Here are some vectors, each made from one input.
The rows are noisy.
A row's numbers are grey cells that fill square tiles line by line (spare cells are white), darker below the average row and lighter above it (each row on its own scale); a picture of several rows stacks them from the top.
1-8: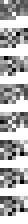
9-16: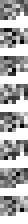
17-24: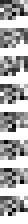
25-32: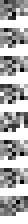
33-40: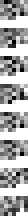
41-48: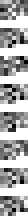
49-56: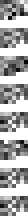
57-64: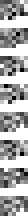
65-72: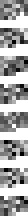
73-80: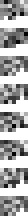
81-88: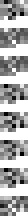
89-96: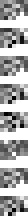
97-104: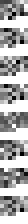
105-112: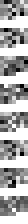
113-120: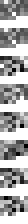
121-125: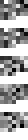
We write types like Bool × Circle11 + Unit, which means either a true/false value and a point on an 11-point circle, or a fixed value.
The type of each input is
Bool × Bool × Bool + List2(Line6).
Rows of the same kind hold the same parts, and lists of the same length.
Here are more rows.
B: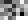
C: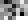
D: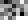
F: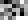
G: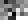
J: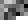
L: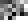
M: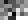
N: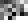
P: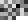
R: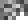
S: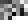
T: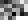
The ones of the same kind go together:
B, C, D, F
G, M
J, P, R
L, N, S, T

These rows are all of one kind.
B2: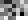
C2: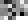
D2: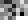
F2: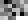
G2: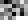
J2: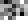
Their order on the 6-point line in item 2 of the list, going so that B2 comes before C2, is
F2, B2, C2, D2, G2, J2.
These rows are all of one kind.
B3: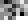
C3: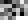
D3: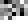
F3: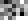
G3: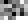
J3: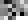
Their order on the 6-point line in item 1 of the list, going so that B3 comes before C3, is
B3, F3, C3, G3, J3, D3.
